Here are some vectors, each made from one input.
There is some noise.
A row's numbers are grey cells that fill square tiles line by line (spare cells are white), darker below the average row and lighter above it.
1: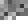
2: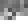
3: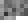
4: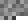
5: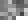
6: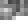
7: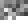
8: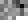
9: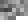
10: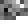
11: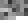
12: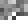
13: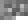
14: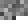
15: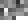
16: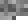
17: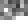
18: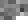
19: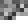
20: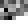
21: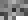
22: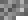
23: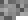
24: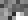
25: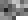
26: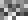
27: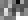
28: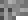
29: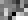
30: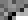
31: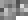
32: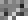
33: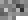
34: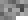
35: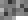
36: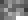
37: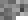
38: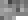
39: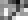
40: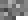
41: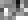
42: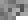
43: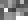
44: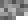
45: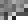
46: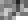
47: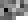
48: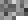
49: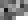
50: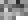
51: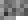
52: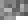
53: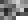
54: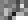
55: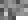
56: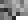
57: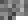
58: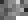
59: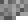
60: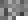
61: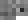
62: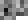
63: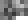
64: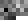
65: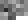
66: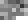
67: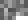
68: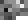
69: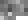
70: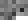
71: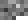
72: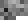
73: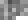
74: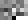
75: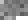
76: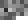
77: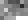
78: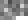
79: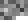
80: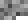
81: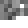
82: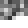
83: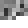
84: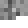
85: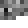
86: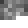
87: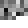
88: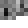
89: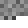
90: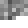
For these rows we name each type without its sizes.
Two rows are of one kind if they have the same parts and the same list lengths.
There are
2 kinds of row.
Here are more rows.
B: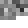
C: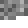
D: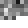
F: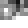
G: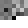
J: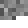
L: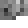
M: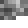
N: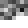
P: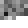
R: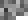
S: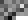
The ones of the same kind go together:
B, F, L, N, P, R, S
C, D, G, J, M

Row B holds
four true/false values.
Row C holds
a node of a tree.
